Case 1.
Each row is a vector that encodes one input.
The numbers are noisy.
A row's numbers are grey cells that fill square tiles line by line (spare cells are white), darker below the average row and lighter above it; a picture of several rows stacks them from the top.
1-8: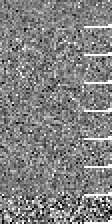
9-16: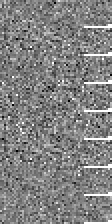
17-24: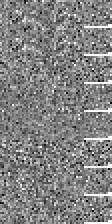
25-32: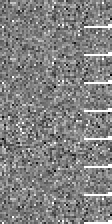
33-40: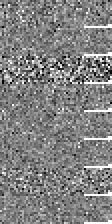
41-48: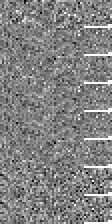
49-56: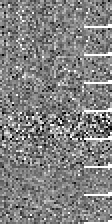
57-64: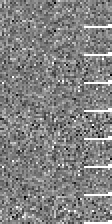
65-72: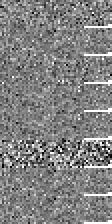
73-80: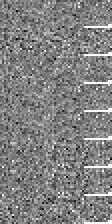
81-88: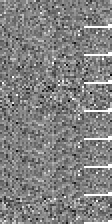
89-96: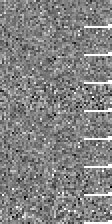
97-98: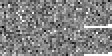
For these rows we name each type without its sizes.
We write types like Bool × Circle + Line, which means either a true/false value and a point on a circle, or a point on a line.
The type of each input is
Tree + Unit.
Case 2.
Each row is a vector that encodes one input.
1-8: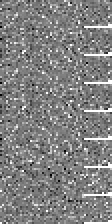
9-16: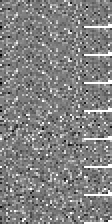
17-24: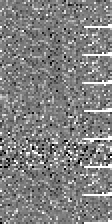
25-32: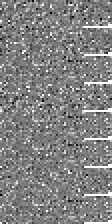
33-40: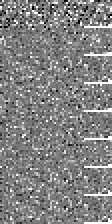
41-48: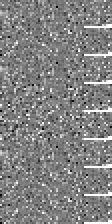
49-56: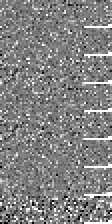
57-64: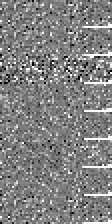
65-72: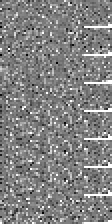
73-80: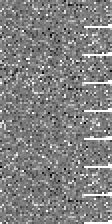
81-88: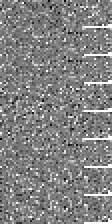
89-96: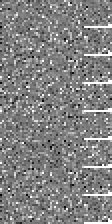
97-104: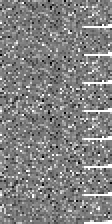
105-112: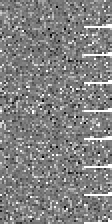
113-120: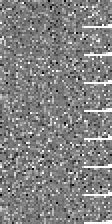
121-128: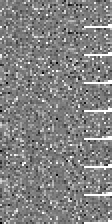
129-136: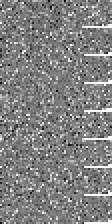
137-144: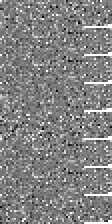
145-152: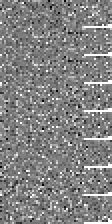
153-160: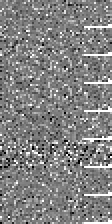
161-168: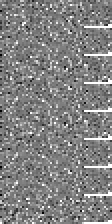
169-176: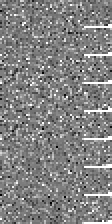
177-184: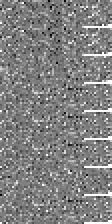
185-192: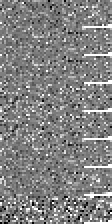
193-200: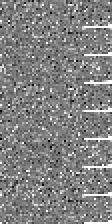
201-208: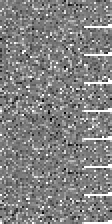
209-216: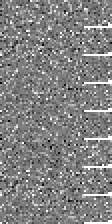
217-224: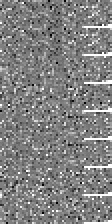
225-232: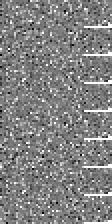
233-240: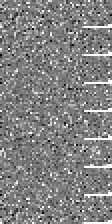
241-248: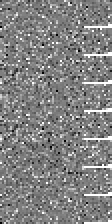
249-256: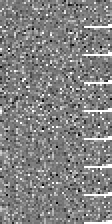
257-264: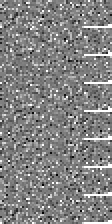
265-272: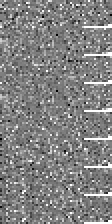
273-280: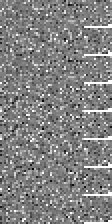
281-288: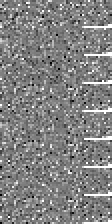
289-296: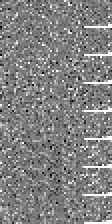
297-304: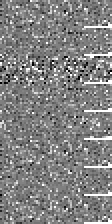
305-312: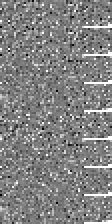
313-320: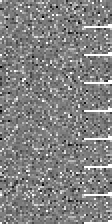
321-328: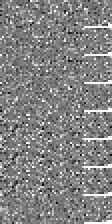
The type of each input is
Tree10 + Unit.
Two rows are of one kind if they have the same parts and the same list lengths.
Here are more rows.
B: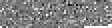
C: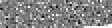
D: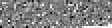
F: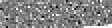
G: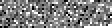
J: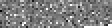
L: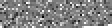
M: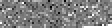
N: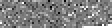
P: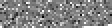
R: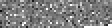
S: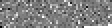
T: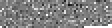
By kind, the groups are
B, C, D, F, J, L, M, N, P, R, S, T
G

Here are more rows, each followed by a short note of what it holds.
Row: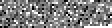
a fixed value
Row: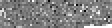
a node of a 10-node tree
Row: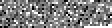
a fixed value
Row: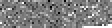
a node of a 10-node tree
